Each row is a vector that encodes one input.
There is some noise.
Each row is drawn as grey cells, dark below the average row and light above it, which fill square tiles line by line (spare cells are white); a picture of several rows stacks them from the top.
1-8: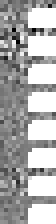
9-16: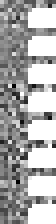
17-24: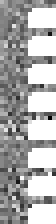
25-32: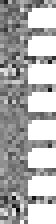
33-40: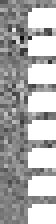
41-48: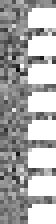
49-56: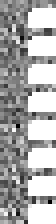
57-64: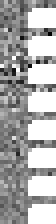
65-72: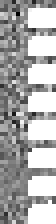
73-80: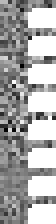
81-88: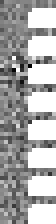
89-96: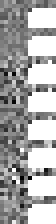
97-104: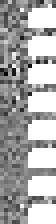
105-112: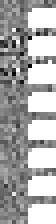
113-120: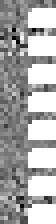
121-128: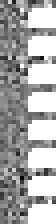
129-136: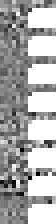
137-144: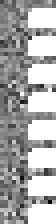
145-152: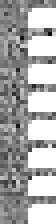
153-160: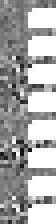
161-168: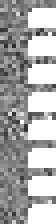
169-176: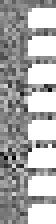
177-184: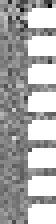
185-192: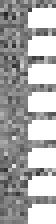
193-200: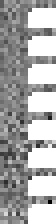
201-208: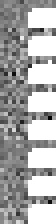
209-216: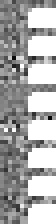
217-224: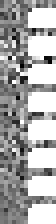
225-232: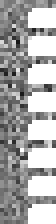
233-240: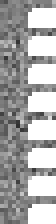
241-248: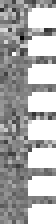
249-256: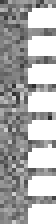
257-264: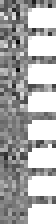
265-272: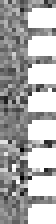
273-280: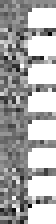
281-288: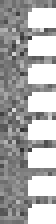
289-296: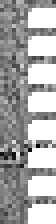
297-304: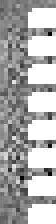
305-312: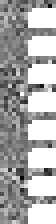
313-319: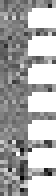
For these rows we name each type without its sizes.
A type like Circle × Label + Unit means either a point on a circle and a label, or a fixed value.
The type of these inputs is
Line × List(Circle).
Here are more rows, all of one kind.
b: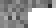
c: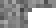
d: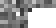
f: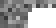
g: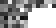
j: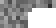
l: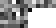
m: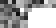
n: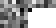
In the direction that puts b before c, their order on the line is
b, m, j, d, g, l, c, n, f.
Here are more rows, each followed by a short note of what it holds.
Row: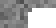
a point on a line, together with a list of one item
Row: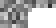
a point on a line, together with the empty list
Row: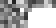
a point on a line, together with the empty list
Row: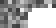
a point on a line, together with a list of two items
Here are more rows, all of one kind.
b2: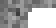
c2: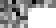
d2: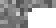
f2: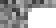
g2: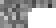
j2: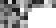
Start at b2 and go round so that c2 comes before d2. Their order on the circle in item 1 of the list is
b2, c2, f2, d2, g2, j2.
